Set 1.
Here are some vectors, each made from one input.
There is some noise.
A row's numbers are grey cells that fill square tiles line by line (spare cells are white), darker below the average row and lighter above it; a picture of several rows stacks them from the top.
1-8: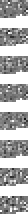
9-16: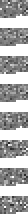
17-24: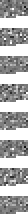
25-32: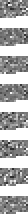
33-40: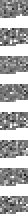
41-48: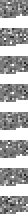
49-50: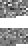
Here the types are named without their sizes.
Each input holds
either a label, or a point on a line.
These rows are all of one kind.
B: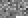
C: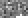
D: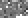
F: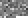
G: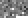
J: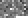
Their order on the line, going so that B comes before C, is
J, G, F, B, D, C.
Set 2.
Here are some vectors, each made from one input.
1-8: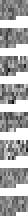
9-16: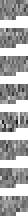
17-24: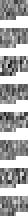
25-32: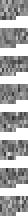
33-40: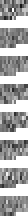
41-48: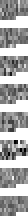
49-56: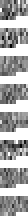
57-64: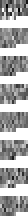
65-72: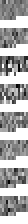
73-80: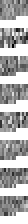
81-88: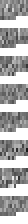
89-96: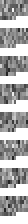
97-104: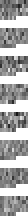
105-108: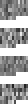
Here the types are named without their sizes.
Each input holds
a label, together with either a point on a circle, or a fixed value.
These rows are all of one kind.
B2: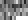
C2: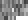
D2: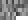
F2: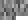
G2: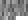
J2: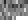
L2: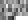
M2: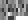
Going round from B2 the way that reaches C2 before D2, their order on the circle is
B2, J2, C2, L2, D2, M2, F2, G2.
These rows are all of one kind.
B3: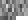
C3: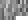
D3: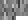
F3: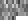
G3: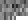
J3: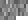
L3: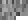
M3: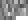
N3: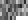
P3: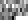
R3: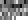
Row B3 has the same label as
D3, M3, N3 and P3.
